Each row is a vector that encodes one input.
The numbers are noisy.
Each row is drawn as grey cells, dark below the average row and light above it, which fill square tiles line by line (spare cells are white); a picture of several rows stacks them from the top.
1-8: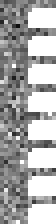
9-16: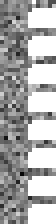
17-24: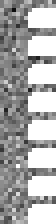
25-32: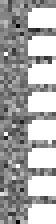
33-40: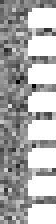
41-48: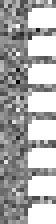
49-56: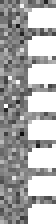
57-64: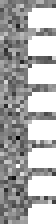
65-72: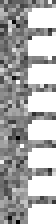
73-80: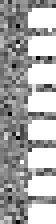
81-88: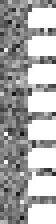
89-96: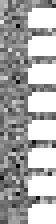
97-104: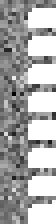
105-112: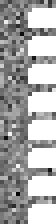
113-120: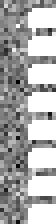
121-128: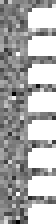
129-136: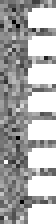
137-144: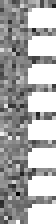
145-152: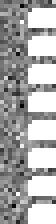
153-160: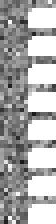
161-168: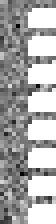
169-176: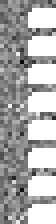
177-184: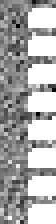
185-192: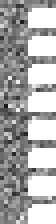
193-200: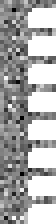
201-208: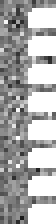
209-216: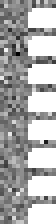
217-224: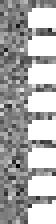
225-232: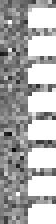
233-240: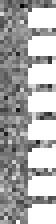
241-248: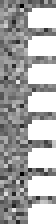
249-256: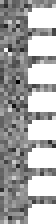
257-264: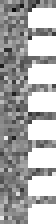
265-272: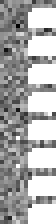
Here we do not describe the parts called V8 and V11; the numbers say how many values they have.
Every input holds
a node of a 13-node tree, a value of V8 and a value of V11, together with either a point on a 9-point circle, or a fixed value.
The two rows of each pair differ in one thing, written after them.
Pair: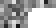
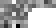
the place on the 9-point circle
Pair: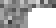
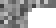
the node of the tree
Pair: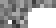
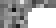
the value of V8
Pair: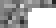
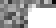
the value of V11
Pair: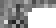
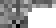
the value of V11
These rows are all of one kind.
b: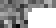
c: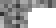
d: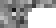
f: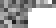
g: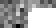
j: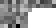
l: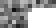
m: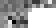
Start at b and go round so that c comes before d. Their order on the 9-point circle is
b, l, j, m, c, f, d, g.
